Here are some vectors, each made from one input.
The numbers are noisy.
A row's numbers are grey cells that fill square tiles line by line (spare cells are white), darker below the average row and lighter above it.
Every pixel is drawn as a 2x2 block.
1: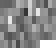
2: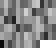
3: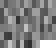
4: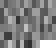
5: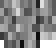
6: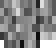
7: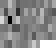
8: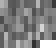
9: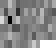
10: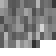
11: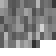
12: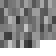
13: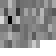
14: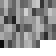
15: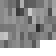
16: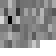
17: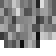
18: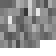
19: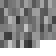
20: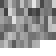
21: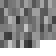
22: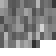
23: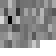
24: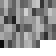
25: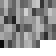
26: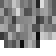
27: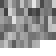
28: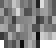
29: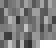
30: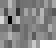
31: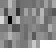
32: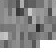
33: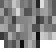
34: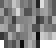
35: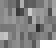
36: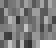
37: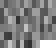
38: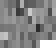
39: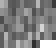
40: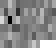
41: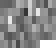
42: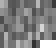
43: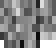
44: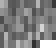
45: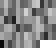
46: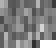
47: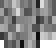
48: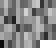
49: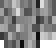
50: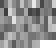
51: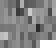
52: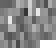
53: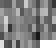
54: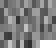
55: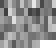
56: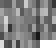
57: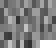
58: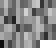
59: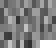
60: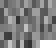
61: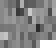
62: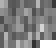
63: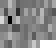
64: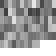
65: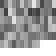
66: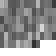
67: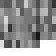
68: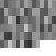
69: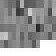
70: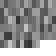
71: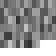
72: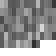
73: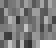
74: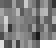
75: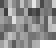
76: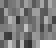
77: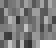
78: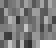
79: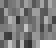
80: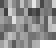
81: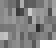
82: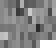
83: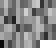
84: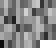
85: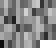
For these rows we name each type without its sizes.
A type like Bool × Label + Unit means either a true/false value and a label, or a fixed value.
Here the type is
Tree.
